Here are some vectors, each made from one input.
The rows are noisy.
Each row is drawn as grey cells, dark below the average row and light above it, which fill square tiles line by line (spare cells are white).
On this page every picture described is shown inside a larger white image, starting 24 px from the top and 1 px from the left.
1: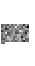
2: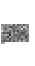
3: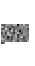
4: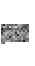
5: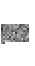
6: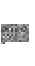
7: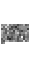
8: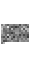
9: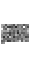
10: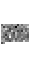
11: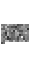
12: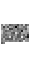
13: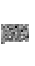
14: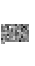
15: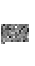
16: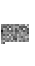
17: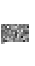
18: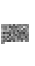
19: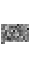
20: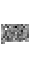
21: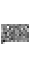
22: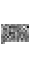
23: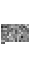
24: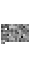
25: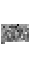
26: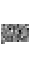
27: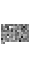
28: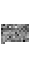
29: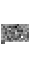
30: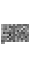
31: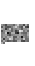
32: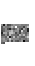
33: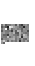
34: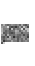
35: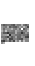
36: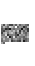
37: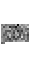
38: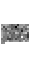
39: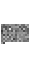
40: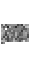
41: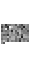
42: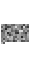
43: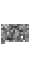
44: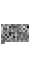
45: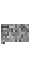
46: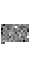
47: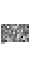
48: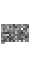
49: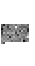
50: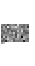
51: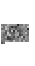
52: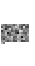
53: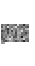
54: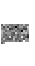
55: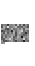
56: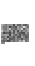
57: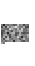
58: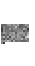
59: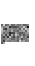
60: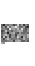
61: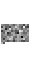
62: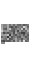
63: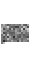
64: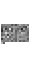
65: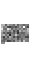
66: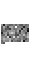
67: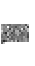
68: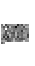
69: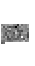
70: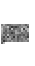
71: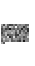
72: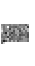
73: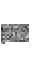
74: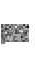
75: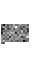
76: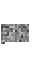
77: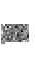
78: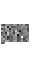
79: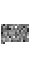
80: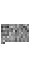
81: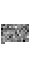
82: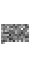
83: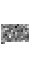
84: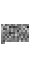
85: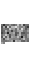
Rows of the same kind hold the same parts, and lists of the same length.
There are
2 kinds of row.
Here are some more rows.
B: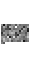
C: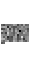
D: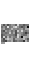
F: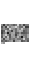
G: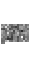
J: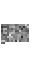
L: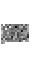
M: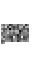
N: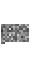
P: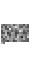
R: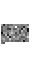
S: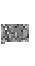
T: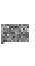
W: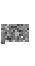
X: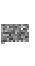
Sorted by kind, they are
B, C, G, J, L, M, N, R, S, W
D, F, P, T, X

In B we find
a point on a 3-point line, a point on a 6-point line and a true/false value.
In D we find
a point on a 6-point circle and a true/false value.
